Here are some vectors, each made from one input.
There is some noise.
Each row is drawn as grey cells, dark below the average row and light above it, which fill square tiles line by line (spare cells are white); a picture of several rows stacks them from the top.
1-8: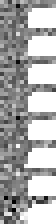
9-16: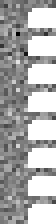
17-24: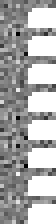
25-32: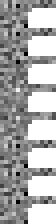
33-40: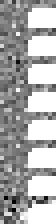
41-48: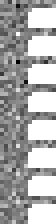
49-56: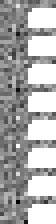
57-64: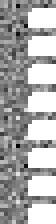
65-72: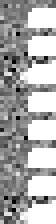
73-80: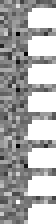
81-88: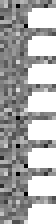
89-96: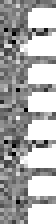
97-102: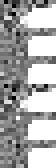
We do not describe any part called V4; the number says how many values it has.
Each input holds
a list of up to two items, each a true/false value and a value of V4.
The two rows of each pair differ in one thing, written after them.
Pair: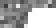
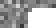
the true/false value in item 1 of the list
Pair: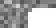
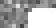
the true/false value in item 2 of the list
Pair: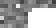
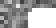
the true/false value in item 1 of the list
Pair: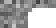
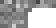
the true/false value in item 2 of the list
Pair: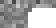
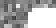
the true/false value in item 1 of the list
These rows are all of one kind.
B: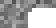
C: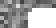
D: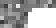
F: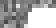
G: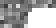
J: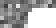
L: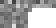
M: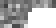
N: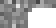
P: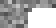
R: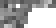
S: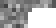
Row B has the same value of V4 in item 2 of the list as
G, J, M and P.
